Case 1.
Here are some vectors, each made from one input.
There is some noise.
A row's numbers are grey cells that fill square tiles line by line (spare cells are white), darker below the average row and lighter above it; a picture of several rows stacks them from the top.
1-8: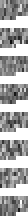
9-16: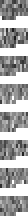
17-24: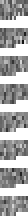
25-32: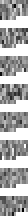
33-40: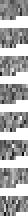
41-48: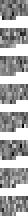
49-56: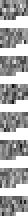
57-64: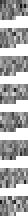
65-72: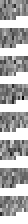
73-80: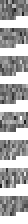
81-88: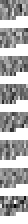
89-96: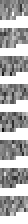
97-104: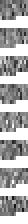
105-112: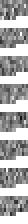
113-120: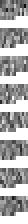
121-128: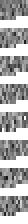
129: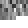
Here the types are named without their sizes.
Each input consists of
a list of points on a line.
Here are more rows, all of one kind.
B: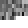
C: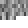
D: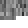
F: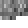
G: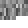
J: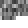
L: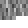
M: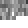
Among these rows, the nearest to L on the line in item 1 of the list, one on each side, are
F and G.
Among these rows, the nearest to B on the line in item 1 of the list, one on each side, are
D and J.
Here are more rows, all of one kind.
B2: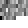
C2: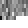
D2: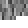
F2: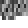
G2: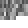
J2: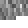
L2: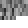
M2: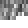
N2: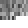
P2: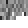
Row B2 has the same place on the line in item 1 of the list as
C2, M2, N2 and P2.
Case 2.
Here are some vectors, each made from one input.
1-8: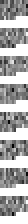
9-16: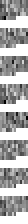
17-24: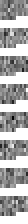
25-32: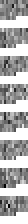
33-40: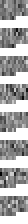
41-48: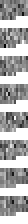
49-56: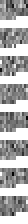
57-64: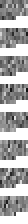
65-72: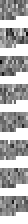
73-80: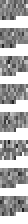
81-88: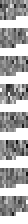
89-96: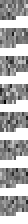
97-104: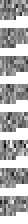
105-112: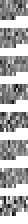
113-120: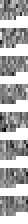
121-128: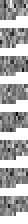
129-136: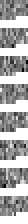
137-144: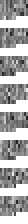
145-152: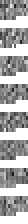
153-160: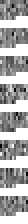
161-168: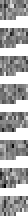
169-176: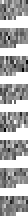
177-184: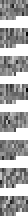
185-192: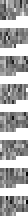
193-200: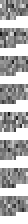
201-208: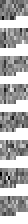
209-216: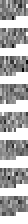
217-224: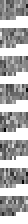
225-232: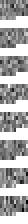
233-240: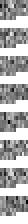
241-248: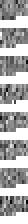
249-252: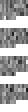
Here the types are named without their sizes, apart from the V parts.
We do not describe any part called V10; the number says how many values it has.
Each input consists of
either a node of a tree, or a true/false value and a value of V10.
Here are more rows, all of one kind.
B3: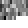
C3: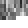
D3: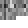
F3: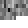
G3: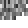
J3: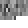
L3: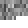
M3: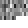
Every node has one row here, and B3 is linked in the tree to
C3.
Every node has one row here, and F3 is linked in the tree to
G3 and L3.
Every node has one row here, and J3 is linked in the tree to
L3.
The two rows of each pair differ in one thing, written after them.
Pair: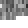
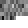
the true/false value
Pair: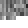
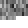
the value of V10
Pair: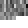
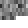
the true/false value
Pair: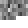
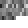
the value of V10
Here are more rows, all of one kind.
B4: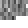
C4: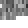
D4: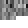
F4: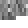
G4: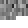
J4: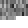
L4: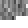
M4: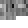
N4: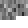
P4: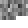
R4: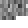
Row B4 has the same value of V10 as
J4, L4 and N4.
